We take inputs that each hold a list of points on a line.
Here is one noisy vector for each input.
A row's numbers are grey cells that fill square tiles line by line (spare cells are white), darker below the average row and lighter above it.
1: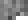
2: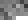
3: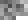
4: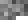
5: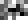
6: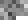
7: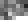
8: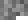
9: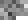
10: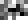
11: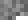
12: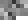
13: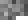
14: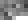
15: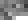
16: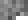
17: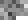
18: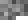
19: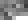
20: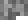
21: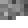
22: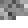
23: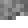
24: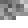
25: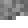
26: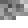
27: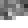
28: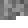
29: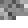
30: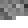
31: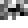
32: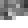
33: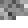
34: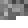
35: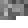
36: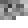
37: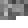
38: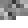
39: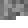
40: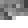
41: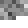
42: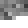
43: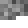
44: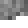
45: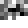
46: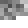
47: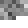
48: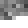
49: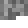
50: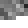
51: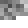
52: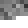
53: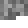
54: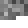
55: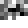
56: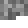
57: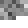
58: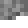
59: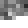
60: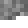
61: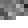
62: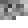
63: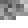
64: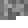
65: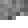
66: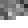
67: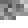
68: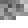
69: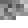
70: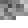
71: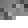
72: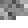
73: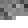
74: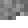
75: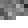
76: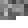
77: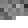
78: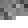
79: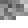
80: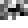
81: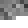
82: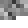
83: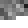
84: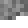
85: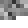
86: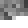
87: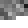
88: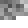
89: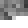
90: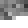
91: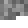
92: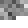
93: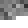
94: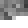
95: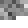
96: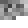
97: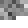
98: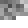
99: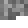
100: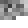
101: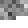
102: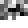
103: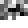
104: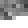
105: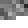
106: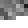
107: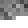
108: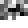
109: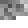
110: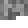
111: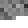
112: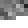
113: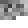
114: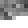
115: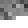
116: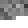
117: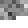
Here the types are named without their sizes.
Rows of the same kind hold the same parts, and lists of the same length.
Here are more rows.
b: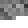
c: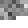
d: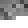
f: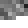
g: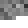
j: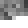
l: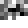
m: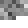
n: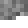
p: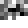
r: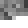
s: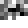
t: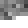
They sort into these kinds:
b, d, f, g, j, n, r, t
c, m
l, p, s

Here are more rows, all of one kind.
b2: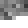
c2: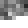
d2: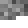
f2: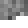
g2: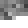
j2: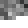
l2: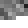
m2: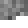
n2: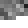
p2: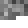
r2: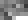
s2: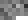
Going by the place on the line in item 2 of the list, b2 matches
c2, d2, g2 and r2.
